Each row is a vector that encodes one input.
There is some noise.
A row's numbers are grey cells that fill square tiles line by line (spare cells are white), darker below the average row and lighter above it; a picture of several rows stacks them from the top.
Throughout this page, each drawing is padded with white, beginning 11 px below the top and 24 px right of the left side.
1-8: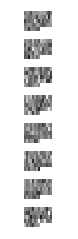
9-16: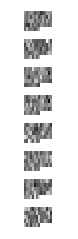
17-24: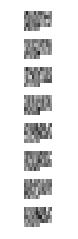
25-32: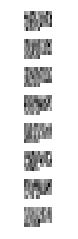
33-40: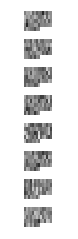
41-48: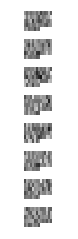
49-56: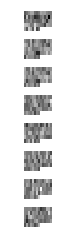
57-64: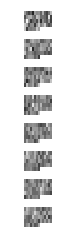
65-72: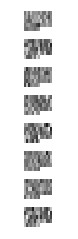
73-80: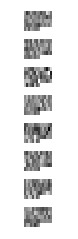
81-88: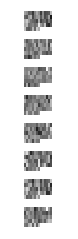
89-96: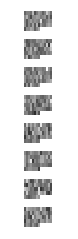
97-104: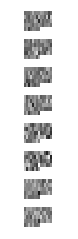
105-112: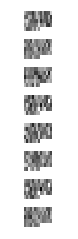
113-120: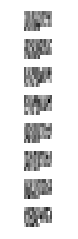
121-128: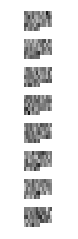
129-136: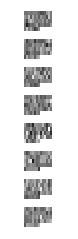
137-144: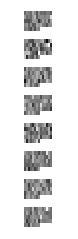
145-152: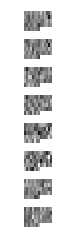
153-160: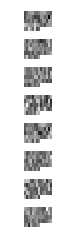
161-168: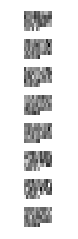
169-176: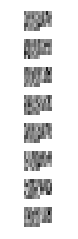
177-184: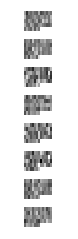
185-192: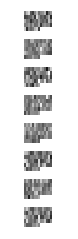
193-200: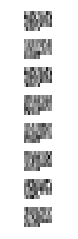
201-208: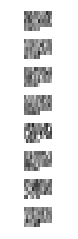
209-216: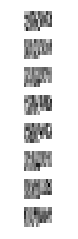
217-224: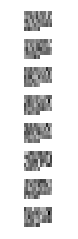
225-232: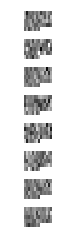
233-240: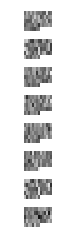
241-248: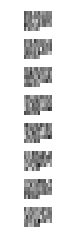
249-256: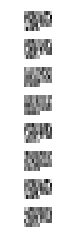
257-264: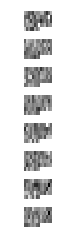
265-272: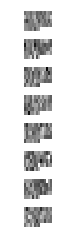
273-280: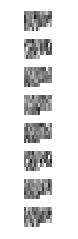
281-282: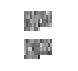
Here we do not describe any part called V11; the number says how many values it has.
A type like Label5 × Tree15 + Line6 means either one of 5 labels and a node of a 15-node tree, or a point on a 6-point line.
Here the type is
(Bool × Bool × Bool × Bool + Unit) × V11 + Line10.
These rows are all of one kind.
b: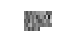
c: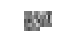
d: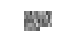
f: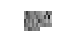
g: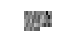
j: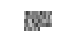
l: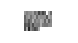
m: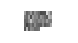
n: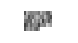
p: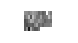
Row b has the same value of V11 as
c, d and f.
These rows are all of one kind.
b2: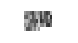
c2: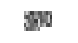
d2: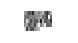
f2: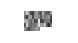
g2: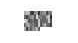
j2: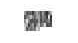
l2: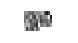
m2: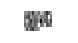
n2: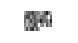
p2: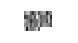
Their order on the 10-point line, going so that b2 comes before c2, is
l2, n2, m2, d2, j2, b2, f2, c2, g2, p2.
